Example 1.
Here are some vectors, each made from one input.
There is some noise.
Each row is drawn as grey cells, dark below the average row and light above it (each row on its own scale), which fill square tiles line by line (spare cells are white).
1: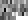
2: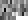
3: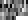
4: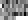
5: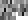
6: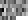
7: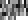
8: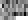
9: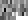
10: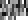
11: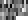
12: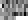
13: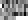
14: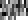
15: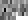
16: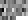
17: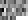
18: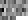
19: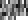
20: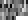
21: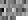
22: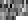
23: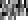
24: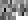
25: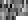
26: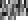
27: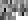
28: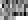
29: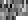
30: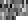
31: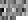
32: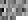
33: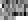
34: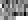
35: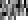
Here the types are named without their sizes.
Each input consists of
a label.
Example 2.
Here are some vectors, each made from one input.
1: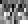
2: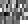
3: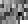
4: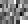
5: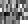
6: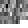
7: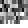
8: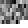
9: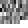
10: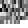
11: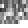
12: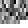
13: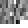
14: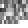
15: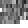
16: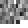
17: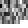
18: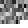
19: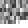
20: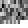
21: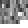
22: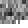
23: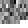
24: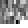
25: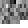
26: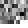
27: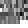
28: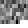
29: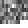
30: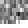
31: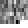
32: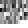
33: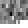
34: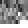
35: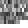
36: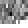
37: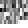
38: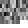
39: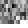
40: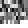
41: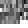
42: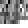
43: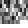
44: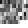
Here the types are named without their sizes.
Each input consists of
a label.
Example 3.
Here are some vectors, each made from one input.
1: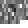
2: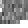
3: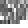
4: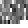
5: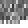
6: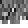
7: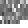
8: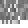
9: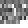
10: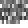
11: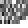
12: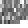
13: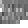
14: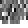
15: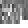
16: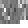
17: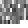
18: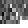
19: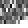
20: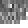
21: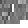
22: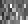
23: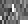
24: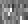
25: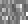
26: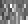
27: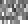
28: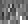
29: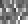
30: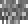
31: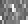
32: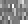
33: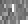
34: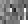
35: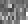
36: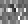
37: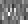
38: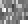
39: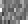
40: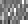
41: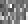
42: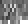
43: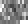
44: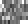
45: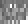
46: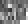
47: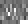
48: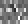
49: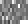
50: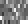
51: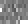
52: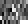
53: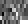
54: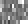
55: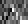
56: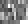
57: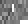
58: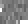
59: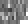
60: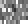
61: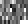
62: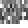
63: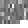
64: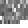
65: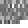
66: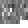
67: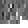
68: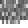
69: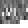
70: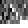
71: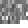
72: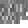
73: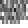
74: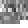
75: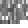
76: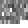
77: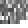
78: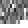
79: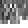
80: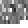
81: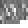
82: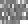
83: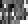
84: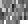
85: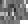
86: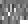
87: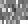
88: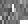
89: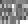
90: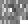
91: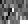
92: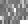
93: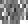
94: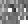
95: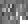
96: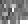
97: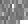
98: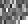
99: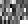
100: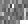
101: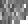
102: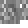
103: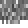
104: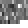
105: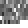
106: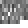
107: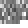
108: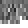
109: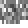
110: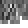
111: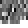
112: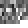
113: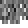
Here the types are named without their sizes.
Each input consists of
a label.
